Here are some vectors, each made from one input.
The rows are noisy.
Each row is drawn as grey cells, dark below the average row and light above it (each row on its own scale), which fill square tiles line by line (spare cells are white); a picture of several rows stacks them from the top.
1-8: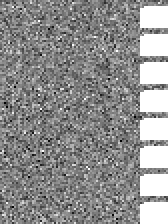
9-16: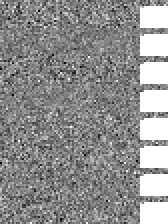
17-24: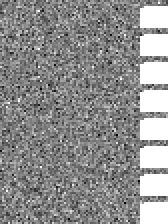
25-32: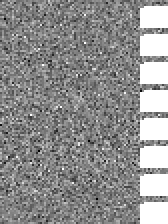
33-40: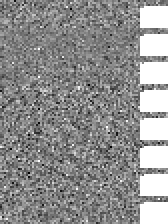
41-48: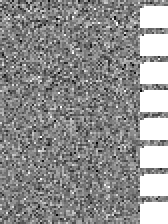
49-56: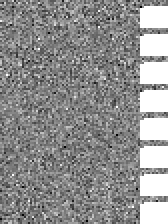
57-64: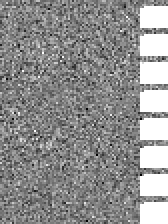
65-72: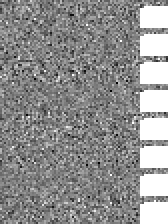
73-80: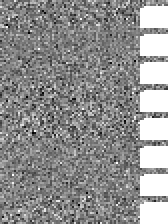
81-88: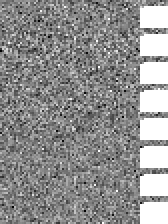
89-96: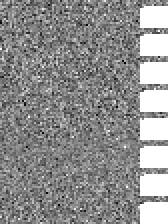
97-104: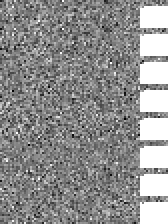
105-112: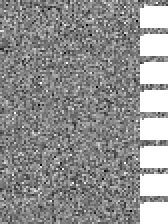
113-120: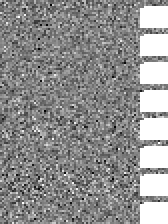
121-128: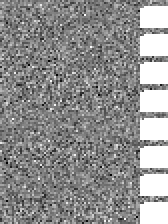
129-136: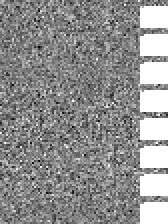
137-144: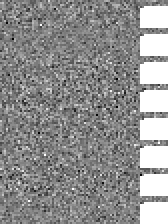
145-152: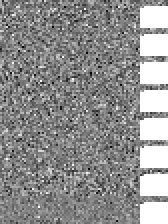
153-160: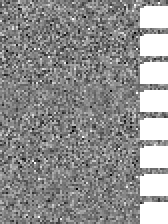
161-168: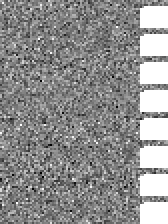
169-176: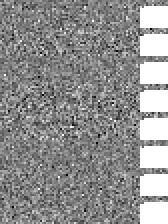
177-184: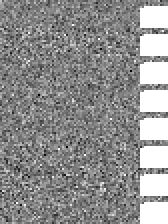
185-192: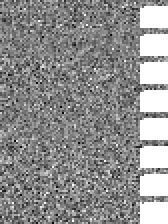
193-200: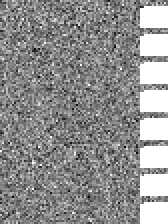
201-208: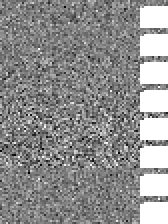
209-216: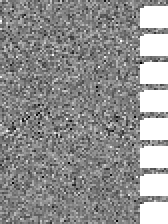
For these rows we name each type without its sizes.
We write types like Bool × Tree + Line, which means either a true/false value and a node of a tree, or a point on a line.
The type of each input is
Line × Tree × (Tree + Unit).
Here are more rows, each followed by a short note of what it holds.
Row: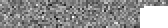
a point on a line and a node of each of two trees
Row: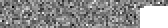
a point on a line and a node of each of two trees
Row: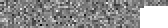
a point on a line and a node of each of two trees
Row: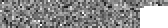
a point on a line and a node of a tree
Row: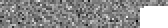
a point on a line and a node of a tree
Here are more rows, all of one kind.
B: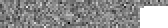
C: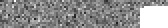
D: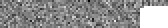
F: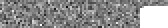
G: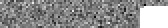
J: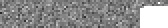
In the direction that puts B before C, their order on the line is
D, J, B, G, F, C.
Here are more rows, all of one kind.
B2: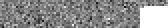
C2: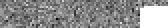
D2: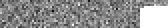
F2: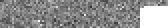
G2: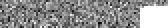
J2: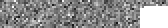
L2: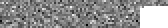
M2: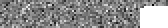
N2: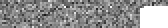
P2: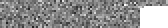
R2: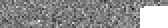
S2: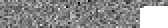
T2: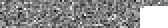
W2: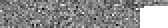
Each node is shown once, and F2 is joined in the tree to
G2, R2 and W2.
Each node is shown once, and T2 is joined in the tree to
R2.
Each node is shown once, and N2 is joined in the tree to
W2.
